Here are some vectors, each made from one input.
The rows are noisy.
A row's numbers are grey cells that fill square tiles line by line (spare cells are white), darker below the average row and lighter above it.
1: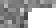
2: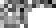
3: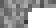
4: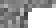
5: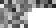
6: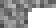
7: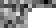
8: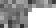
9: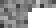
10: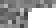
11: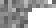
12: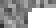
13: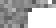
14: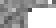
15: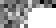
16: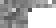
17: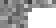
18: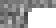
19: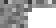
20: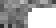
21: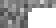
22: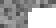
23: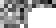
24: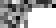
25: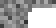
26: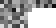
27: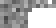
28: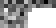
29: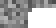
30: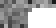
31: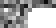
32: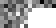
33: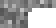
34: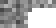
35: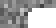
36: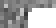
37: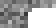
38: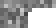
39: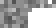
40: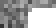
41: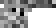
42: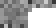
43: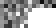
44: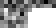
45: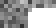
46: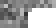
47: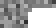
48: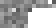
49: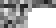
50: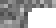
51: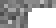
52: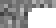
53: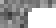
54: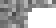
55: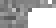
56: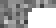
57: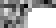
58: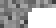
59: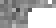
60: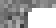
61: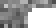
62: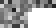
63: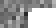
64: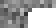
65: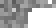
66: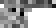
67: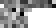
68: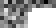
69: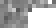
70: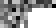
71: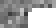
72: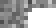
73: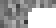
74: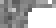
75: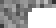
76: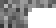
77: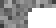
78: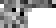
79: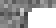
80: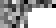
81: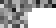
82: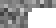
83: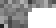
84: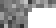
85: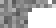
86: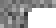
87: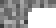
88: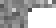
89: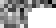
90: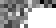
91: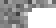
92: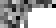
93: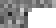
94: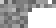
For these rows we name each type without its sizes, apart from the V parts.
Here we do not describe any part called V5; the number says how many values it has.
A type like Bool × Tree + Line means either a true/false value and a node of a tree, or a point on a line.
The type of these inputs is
(Circle + Unit) × V5 + Line.
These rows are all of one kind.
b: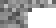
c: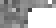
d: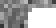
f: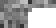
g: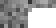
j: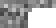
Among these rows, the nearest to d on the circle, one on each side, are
b and f.
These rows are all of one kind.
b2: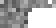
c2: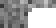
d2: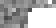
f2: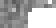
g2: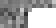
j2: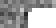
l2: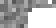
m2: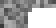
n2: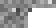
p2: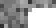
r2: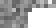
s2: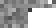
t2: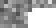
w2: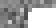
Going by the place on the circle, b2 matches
c2, g2, j2 and p2.
